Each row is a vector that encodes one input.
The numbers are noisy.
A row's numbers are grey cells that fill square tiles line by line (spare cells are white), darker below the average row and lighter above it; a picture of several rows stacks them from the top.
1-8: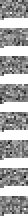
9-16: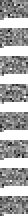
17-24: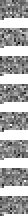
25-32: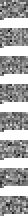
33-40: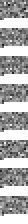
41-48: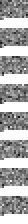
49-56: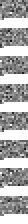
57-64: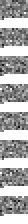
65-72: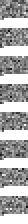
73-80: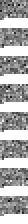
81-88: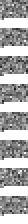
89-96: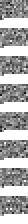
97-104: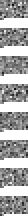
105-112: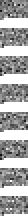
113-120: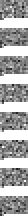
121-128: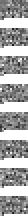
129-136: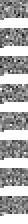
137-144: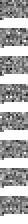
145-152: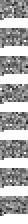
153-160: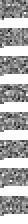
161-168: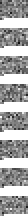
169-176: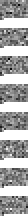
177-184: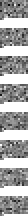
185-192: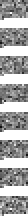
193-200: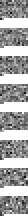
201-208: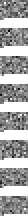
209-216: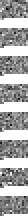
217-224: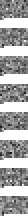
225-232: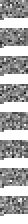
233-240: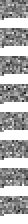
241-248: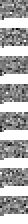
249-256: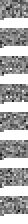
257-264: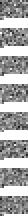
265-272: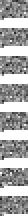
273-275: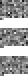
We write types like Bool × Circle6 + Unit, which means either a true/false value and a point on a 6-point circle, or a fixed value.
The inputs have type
Circle6 + Tree11.
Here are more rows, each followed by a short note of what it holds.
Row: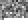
a point on a 6-point circle
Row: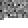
a node of an 11-node tree
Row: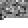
a node of an 11-node tree
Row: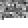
a point on a 6-point circle
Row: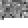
a point on a 6-point circle
